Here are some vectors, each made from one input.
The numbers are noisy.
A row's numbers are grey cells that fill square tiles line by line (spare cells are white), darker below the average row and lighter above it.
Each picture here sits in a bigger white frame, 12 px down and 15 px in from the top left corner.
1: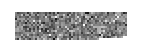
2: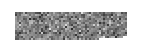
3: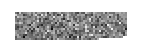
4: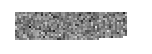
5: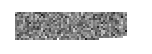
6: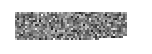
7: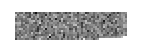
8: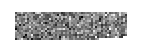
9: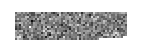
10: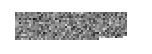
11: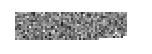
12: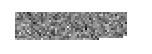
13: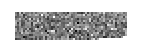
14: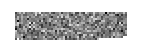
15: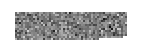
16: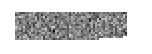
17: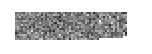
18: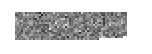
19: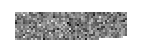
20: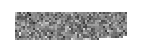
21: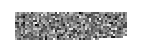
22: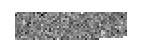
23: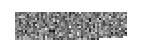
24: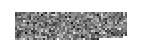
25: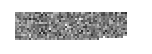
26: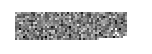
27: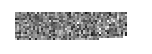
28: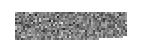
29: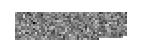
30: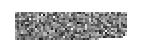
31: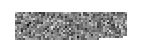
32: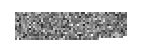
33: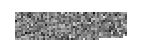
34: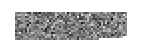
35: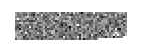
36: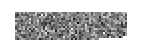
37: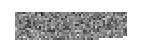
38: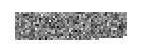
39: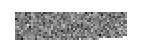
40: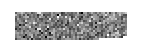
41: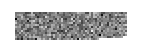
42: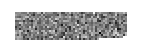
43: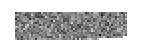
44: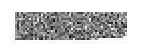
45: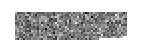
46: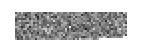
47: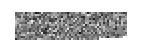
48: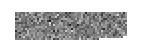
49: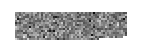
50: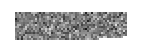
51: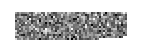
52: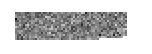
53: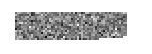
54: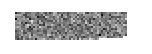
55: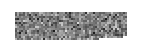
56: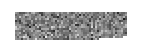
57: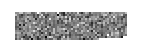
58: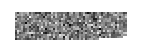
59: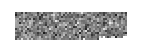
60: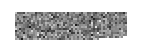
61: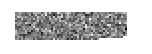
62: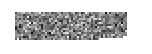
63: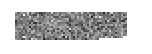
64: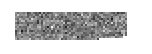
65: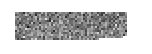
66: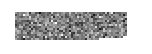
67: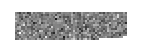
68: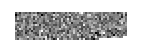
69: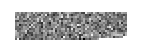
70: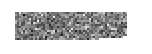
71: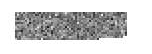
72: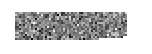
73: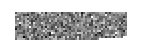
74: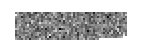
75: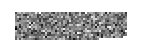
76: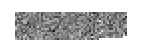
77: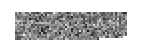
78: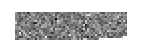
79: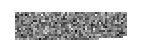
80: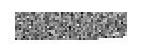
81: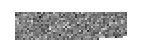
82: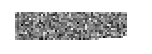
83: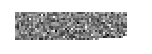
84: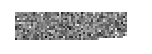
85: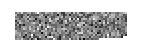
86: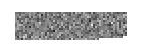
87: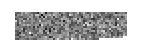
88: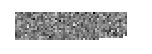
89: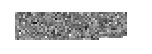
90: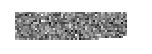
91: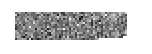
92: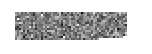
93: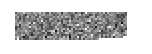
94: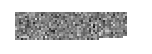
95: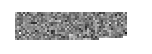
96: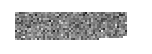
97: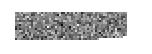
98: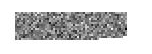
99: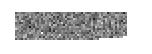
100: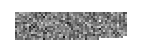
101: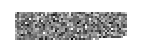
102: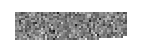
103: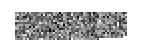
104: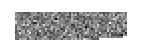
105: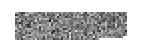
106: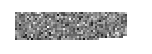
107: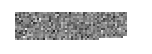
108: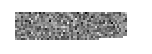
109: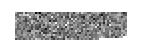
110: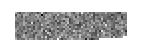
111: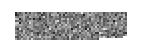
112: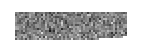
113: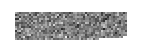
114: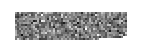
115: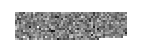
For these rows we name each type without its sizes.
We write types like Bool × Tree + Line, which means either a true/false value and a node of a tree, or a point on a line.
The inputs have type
Label + Line.
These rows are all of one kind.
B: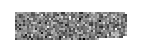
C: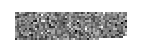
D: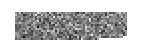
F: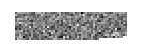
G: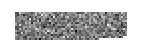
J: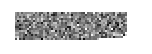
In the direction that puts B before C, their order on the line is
B, F, J, D, G, C.
